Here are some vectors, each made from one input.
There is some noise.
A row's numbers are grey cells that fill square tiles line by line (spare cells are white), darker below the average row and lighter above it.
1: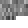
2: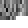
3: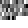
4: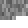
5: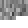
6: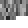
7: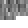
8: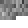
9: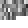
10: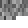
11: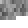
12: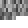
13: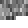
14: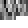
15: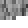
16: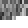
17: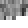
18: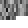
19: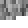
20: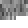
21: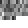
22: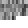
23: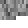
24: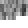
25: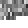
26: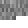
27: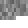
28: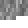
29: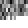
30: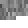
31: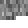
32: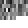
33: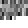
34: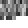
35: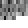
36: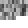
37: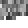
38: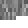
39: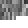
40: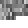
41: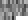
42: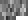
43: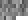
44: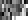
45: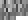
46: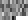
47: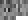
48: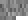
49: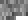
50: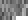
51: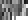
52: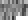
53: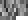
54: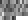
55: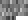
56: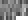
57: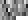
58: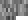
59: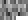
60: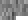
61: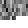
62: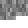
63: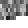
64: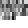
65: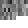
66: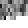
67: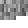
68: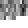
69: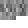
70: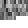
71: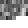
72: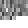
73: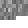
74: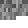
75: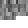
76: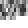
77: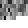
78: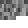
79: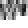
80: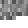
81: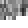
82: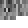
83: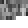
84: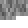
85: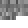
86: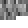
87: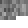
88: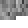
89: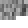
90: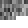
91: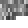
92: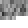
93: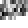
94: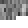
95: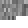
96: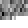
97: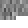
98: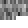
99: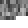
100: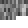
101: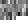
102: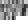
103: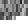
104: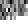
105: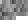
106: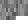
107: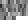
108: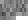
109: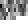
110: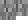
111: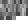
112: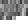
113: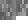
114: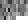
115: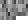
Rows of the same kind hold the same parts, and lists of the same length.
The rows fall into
3 kinds.
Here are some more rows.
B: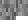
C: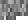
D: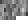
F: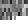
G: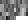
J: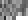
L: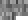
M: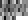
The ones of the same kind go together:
B, G, L
C
D, F, J, M

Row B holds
a node of an 8-node tree and a true/false value.
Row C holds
a true/false value.
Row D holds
a point on a 6-point line.
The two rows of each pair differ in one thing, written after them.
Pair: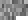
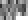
the true/false value
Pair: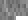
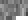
the true/false value
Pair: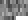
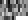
the node of the tree
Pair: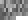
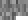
the true/false value
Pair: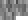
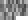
the true/false value
